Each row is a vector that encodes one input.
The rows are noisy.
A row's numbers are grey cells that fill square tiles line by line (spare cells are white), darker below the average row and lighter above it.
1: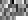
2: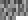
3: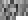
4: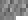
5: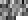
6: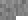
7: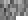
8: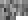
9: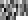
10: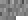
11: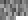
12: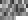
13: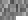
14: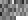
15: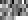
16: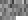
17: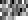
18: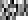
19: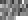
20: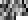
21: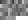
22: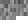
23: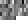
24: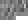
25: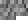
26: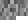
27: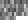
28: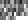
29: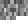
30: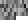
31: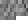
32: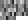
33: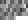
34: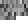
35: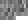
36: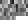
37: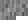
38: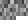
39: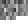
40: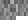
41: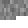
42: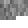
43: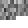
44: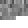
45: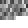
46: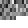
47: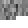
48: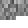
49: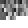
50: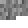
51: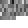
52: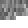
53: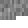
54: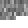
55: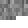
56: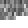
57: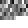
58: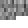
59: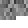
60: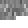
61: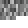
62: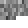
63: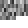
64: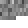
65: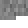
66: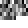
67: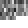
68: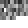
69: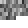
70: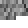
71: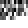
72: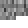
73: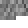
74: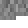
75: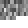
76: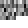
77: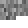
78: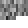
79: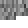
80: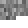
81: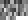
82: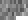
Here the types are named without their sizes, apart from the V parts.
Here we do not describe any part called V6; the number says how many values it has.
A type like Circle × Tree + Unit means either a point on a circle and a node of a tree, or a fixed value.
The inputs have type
Bool × (Line + V6).
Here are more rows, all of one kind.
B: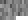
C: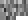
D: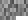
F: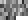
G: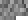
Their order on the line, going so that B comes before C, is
B, D, C, G, F.
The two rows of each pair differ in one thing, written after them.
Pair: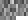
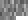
the true/false value
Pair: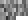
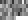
the true/false value
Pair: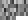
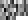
the place on the line
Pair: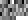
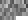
the place on the line
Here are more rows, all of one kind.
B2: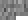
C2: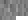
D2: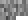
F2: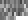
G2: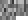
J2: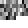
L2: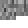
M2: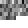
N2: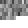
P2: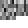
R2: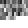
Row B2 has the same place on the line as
C2, G2 and M2.
